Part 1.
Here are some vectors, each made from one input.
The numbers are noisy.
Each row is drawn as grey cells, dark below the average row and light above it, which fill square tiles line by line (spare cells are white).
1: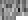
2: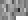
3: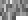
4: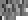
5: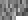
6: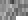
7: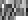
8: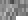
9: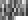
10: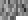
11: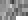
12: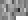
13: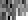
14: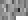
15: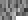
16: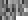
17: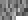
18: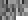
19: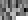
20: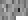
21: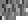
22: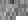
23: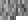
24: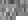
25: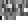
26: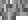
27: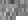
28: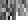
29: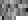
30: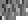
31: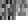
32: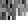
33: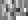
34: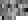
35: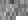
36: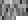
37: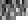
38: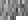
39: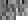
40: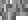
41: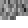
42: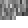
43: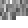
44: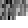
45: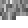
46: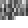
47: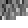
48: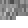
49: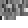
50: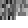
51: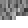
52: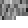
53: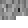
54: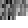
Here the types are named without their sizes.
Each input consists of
a point on a line and a true/false value.
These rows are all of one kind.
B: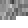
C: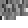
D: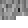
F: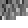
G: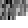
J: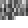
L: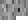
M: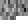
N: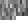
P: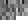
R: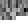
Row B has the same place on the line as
D and L.
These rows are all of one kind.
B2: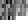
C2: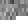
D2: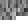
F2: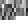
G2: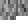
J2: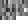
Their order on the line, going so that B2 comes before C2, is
B2, J2, C2, G2, D2, F2.
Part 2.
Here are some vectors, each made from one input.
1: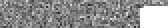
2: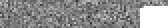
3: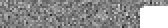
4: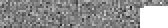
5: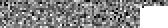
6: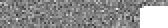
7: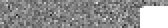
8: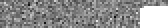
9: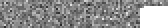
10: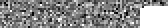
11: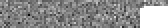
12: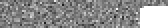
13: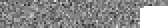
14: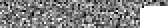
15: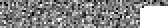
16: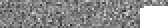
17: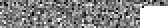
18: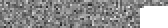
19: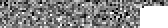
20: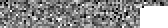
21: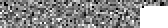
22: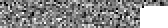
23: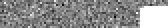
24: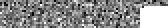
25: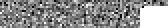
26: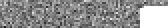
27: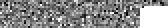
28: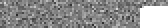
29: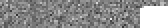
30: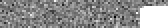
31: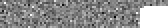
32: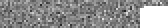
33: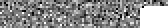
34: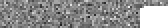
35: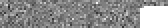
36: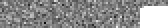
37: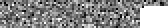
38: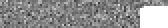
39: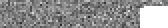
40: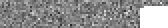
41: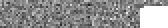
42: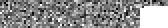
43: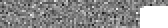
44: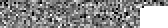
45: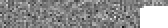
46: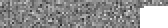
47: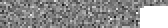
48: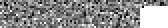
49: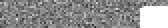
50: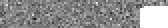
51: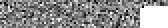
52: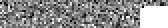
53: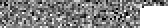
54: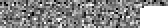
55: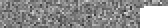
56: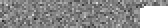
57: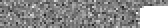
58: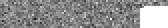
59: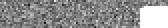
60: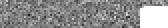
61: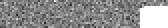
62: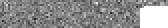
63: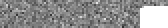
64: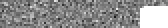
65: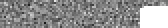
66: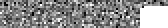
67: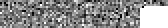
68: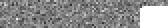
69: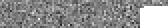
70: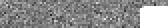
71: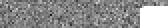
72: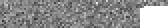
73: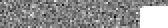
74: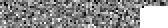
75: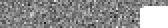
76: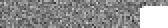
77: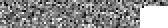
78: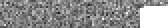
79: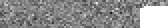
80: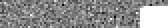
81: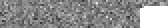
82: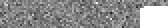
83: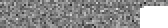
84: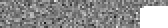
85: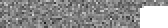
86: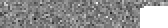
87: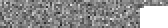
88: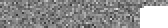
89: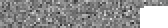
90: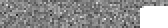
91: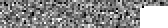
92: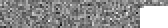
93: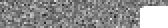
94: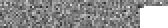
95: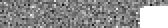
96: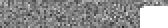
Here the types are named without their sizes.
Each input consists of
a point on a line and a true/false value.
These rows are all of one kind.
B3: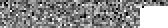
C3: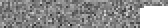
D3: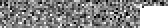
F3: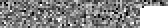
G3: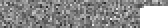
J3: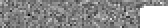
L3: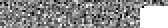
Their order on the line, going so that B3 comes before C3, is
D3, B3, F3, L3, J3, C3, G3.
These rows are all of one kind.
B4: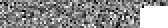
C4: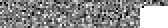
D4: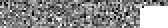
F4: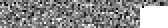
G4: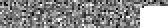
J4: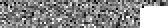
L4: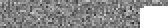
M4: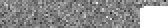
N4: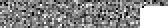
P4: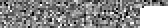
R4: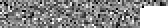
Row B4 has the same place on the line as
J4 and R4.
